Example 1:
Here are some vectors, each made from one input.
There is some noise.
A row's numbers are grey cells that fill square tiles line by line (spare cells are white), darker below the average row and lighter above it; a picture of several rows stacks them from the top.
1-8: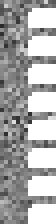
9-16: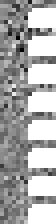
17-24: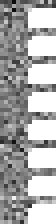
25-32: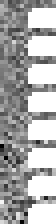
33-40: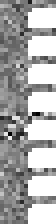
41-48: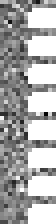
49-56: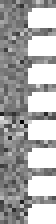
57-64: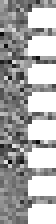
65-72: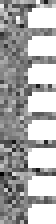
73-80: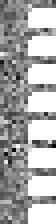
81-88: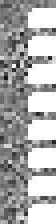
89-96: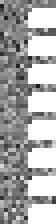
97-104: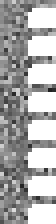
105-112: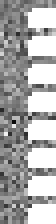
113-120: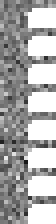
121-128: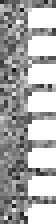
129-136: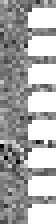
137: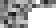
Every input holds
five true/false values.
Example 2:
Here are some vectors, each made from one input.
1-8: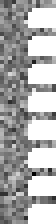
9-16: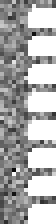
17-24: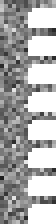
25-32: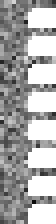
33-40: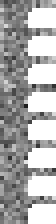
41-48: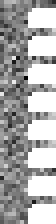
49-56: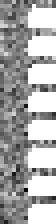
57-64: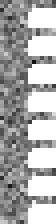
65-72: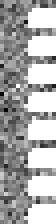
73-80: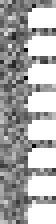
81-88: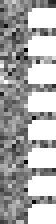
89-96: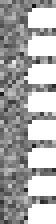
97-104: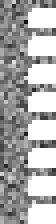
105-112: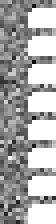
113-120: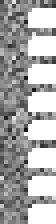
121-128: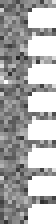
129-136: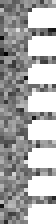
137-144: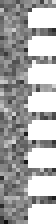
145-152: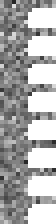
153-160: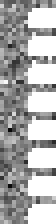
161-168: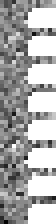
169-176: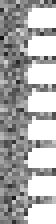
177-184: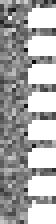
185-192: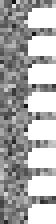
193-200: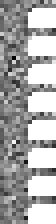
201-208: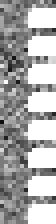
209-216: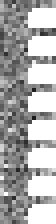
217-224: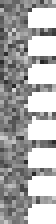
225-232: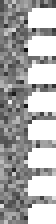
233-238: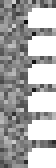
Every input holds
three true/false values.
